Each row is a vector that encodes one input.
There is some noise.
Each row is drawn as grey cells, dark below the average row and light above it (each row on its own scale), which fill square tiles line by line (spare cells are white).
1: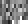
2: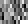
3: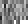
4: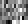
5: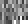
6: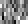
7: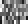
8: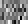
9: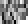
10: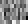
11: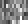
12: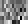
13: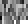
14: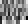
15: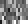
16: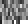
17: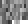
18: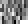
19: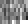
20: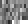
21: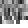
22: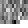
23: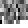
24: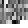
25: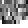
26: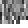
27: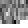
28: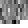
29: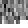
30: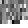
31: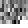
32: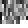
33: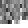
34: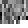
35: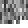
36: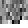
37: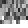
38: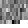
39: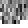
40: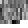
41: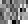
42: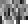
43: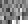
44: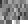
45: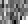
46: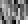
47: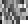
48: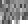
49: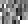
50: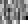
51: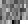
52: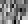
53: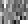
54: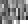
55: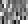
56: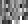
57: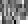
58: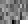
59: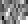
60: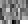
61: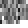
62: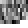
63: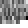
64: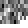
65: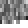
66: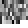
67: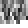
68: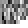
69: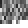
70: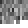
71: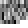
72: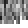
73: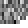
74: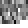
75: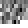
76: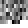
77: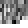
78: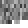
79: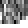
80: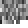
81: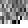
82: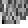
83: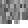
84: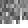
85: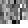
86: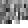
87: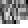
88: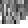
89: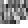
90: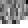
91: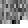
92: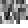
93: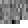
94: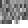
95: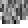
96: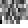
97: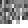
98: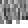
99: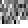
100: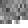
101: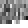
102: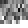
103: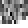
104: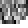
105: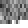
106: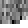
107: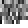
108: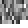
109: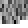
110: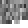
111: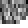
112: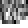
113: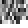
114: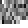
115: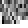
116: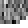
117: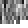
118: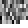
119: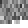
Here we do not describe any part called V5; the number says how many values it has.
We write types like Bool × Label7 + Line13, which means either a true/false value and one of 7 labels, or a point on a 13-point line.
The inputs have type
Bool × (Circle6 + V5).
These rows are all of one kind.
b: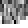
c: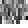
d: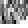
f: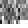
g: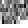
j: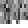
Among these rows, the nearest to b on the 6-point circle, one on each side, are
f and j.
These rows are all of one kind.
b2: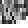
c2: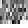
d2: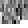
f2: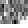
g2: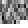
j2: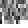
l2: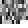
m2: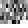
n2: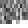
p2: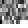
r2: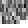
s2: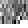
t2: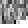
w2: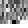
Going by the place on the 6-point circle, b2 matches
f2, j2, n2 and p2.
